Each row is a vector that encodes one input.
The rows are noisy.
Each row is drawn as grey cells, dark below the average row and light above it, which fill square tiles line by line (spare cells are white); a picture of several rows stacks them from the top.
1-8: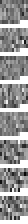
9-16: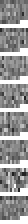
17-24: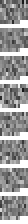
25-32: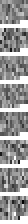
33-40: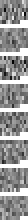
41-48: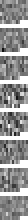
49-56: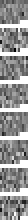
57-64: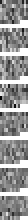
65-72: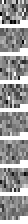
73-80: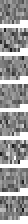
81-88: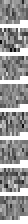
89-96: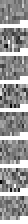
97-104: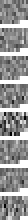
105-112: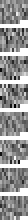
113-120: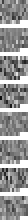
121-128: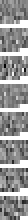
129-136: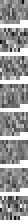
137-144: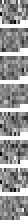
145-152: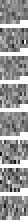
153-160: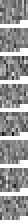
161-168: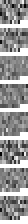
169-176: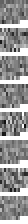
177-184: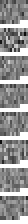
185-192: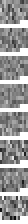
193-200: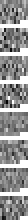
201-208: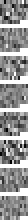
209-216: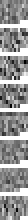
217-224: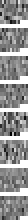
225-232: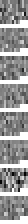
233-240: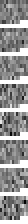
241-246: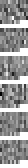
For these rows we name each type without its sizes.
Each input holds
either a node of a tree, or a list of items, each a label and a point on a line.
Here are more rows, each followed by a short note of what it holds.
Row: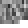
a list of two items
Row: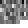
a list of one item
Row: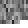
a list of one item
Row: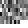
a node of a tree
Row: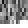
a list of one item
